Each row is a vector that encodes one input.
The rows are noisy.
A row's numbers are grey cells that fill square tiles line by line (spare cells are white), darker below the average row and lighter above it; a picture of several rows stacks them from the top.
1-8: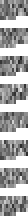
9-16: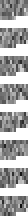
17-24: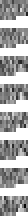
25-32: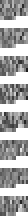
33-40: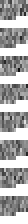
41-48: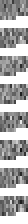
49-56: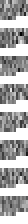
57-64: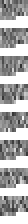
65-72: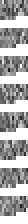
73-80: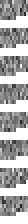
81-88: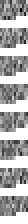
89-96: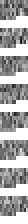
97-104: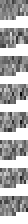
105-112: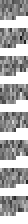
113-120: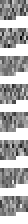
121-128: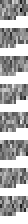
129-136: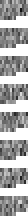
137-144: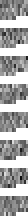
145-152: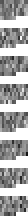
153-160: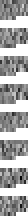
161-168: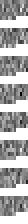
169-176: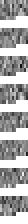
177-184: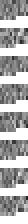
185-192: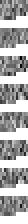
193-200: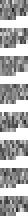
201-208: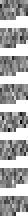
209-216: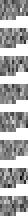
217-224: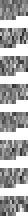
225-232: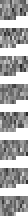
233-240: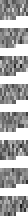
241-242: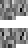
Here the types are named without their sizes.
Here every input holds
a point on a line.
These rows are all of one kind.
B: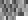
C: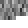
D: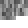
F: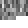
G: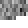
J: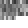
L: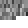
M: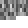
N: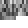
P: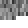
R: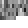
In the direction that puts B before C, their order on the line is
N, R, M, F, L, P, J, B, D, C, G.
